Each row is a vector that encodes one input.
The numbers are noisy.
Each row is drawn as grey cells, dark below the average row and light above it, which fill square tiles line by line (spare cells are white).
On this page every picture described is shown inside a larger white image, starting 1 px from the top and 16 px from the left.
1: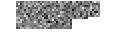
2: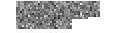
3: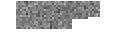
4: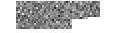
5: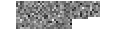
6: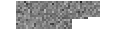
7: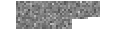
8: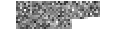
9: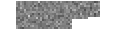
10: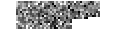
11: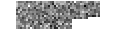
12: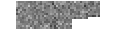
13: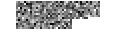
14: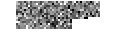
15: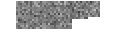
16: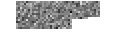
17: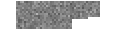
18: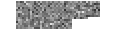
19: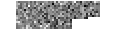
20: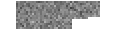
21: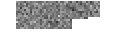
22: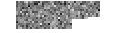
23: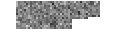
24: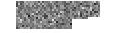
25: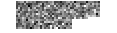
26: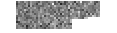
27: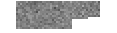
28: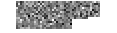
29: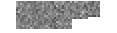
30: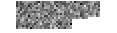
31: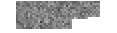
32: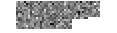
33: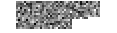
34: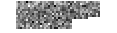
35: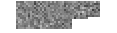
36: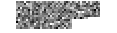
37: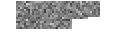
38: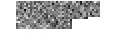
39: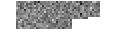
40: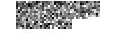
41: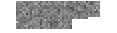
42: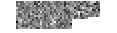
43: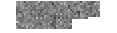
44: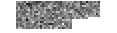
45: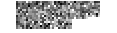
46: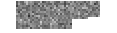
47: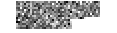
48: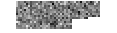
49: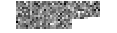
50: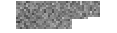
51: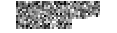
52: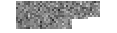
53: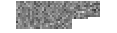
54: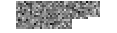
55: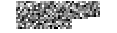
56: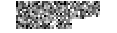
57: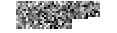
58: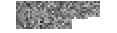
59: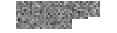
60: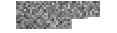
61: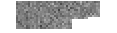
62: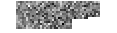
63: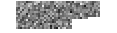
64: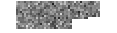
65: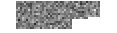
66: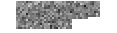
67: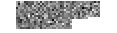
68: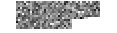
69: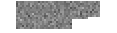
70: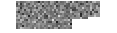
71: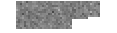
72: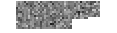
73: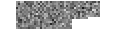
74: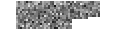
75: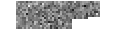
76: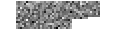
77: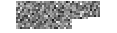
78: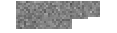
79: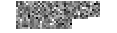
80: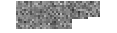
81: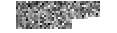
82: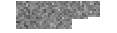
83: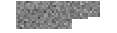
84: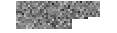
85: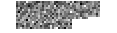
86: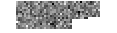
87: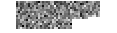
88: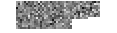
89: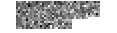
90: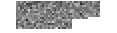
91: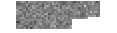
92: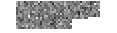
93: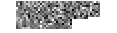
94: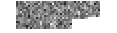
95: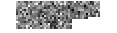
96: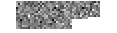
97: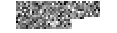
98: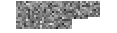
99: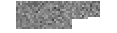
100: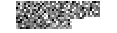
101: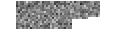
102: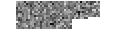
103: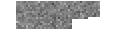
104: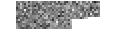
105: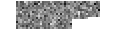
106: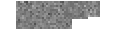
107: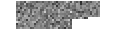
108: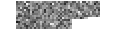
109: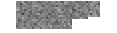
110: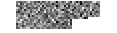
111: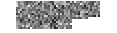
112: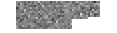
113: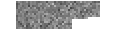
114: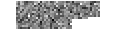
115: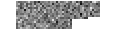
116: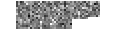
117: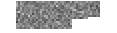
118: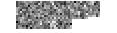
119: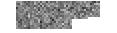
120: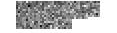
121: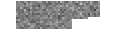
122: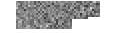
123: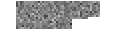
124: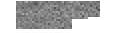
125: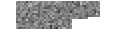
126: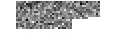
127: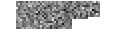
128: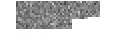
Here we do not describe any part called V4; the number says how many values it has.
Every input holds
a value of V4, together with either a point on a 5-point line, or a list of up to two points on a 7-point line.
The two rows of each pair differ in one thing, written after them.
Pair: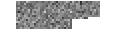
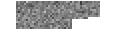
the place on the 7-point line in item 2 of the list
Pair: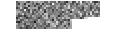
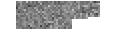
the value of V4
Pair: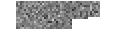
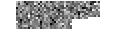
the place on the 7-point line in item 2 of the list
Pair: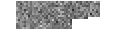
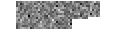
the place on the 7-point line in item 2 of the list
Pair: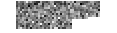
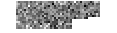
the place on the 7-point line in item 2 of the list
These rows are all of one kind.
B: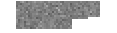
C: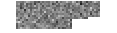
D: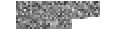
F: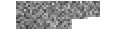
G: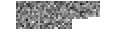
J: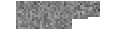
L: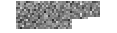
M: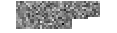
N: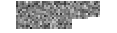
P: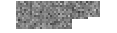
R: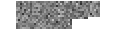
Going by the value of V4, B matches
F, L, P and R.
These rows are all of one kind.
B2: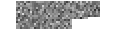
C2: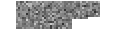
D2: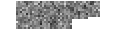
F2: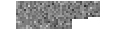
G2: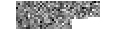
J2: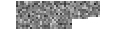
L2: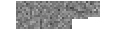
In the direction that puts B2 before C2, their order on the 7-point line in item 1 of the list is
F2, B2, C2, G2, J2, L2, D2.
